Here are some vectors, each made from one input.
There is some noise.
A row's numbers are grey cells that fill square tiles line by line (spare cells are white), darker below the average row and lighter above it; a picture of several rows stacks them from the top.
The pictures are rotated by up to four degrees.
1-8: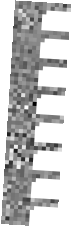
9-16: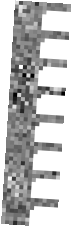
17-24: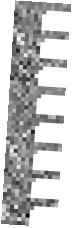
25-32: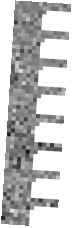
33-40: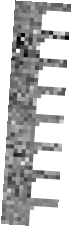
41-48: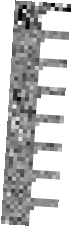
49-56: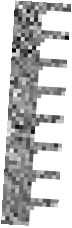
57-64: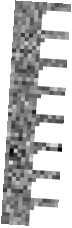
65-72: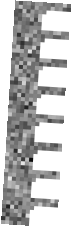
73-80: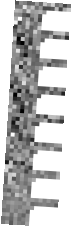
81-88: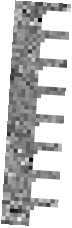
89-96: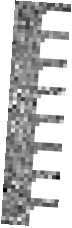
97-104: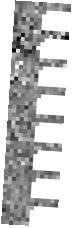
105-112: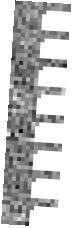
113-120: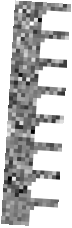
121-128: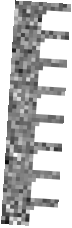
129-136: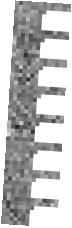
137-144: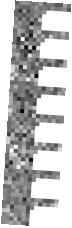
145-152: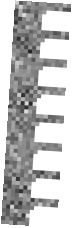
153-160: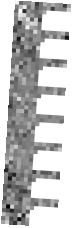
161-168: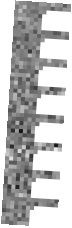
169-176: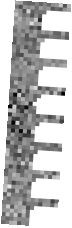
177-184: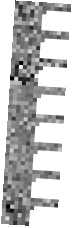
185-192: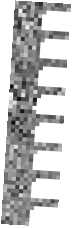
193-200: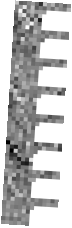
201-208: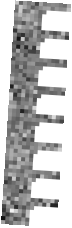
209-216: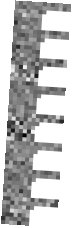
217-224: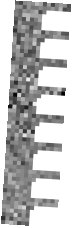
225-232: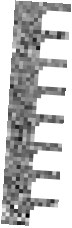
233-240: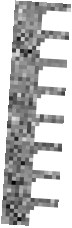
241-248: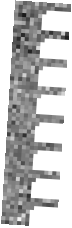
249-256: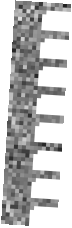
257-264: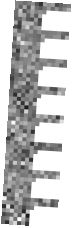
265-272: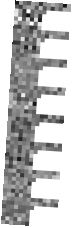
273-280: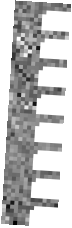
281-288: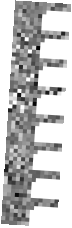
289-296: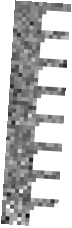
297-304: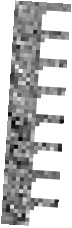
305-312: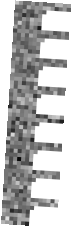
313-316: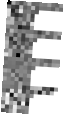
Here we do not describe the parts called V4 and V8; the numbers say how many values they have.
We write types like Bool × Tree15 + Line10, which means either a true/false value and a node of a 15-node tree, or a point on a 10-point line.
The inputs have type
List3(Line6) + V4 × V8.
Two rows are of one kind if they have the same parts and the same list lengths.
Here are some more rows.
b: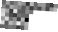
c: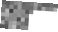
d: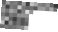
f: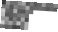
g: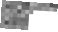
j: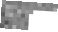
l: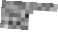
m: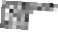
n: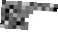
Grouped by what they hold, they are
b, f
c, n
d, g
j, l
m

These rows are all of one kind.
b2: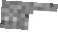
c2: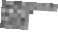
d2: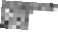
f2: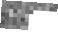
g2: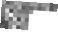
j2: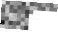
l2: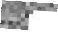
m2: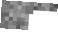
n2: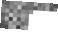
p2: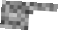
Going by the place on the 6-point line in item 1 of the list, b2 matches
g2, j2 and l2.
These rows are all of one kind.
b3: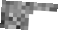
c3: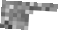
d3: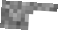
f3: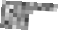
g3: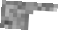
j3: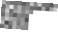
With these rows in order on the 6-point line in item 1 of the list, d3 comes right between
g3 and j3.
